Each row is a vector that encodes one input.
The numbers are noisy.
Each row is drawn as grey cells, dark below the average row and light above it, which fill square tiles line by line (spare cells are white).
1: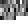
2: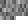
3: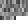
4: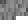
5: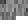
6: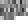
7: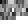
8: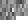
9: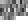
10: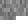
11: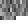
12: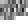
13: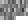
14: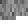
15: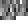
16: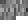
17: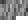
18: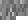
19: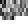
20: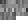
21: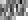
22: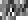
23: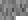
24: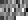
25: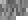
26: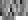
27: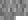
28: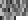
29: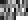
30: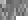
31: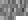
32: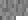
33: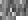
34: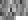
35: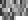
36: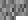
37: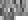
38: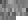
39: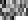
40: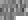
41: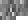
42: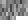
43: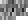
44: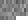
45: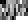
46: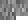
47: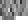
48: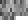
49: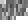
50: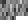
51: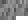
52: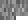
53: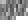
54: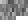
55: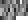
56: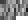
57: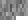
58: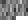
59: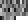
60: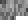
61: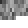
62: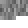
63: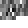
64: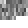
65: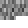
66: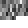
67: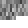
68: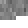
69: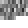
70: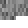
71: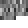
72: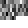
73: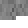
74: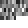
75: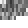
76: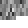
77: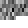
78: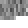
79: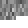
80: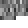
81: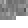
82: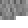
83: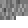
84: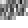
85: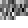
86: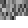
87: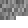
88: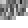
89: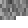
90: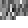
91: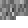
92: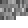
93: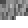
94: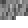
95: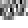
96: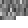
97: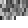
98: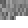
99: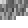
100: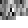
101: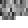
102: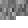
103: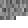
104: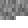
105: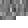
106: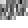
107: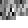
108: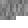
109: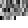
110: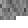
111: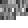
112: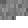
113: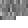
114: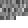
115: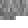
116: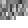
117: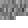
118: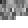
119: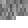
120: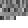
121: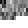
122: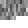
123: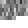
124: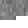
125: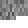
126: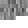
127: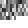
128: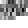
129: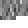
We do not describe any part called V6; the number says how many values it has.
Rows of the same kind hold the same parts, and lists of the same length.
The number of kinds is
2.
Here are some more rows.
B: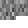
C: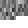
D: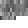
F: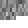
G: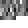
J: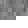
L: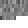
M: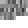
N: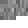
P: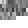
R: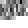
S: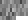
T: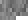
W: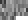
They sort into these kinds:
B, D, F, G, L, N, S, W
C, J, M, P, R, T

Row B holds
a point on a 5-point line, three true/false values and a value of V6.
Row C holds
a point on a 5-point circle, three true/false values and a value of V6.
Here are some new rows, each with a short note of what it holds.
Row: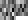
a point on a 5-point circle, three true/false values and a value of V6
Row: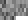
a point on a 5-point line, three true/false values and a value of V6
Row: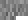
a point on a 5-point line, three true/false values and a value of V6
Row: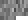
a point on a 5-point circle, three true/false values and a value of V6
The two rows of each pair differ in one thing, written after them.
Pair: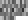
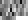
one of the three true/false values
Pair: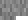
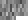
the value of V6
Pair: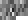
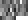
one of the three true/false values
